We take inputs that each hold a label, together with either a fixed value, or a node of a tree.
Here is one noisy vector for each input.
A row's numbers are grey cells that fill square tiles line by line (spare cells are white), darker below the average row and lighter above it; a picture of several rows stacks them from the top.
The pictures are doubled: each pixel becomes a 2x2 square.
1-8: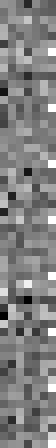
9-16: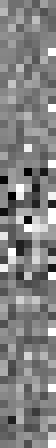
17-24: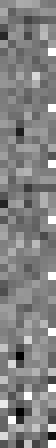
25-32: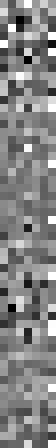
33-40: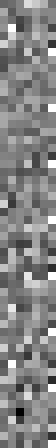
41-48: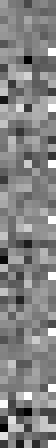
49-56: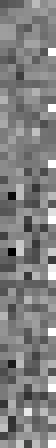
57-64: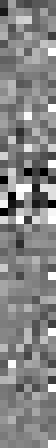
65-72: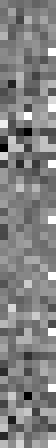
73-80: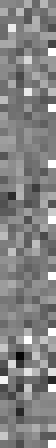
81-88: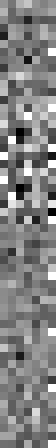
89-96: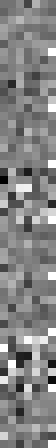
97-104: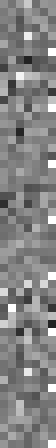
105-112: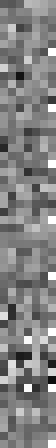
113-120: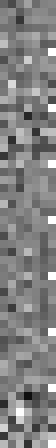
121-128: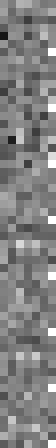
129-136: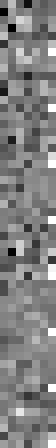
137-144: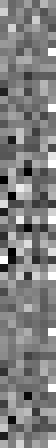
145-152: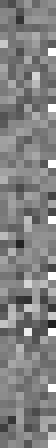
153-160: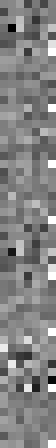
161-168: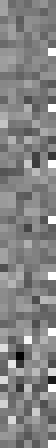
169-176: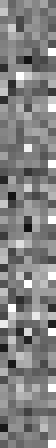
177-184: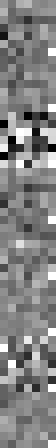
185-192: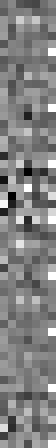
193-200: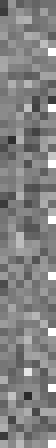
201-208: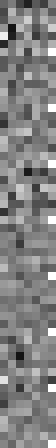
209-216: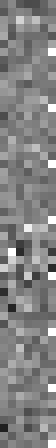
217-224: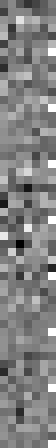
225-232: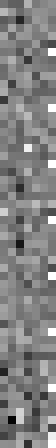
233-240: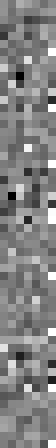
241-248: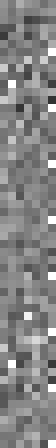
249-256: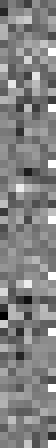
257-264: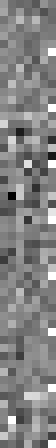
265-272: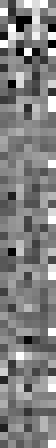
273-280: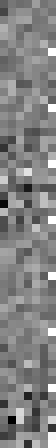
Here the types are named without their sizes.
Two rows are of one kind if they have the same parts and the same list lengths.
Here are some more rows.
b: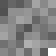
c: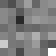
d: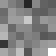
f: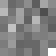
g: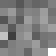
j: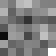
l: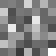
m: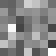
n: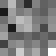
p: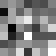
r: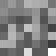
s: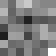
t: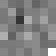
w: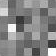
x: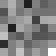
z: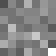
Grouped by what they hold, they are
b, c, d, f, g, l, m, n, p, r, t, w, x, z
j, s

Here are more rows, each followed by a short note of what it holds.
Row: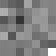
a label and a node of a tree
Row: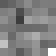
a label and a node of a tree
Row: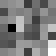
a label
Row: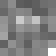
a label and a node of a tree
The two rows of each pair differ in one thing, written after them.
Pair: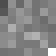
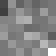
the label
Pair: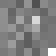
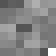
the node of the tree
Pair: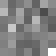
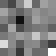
the node of the tree
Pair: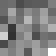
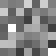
the node of the tree
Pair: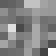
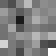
the node of the tree
